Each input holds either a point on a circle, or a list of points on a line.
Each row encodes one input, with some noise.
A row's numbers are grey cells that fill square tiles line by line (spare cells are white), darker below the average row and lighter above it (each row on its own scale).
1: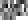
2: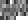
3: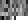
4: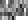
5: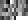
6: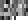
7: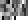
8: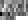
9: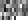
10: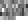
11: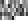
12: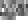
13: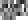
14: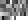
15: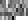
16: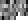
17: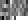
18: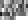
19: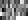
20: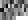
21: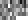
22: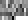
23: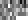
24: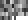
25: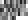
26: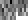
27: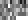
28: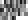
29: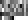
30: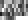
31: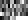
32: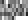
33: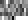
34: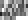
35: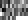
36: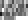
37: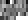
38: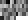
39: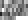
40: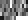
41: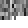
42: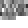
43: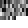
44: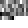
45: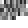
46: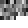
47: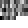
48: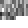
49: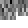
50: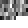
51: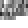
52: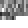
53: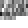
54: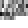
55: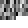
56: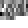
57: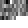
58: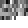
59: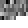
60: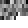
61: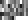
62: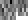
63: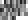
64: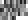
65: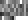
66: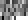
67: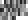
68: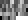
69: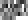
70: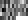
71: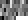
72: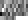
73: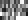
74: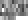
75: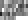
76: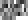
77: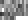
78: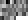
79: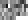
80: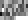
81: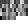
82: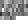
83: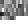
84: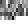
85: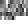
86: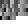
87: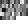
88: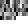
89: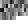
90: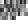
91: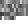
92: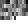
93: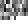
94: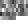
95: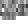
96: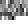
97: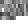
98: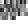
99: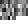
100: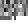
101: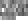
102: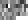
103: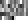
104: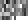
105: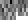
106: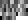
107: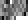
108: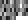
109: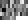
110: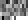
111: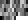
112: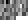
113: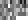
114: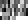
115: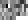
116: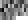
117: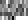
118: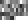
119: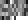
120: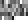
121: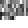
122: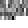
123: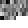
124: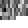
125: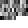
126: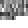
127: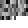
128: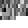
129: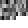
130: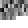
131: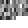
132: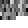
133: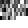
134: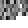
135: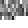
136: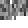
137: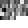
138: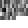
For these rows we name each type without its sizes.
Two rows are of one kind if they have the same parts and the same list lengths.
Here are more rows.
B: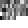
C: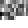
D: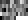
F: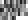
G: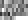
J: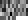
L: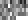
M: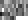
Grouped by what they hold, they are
B, D, J
C, G, M
F
L

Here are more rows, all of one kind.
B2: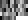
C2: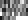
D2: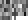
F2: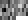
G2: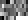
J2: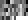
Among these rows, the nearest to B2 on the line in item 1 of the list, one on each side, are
C2 and G2.
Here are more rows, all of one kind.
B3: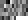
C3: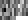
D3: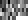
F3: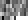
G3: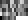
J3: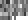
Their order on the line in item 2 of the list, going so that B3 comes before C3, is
F3, G3, B3, D3, J3, C3.
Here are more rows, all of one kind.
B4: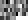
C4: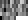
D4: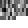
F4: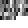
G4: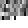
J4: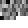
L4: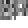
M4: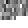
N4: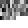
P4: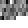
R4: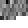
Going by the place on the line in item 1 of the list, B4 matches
J4, P4 and R4.
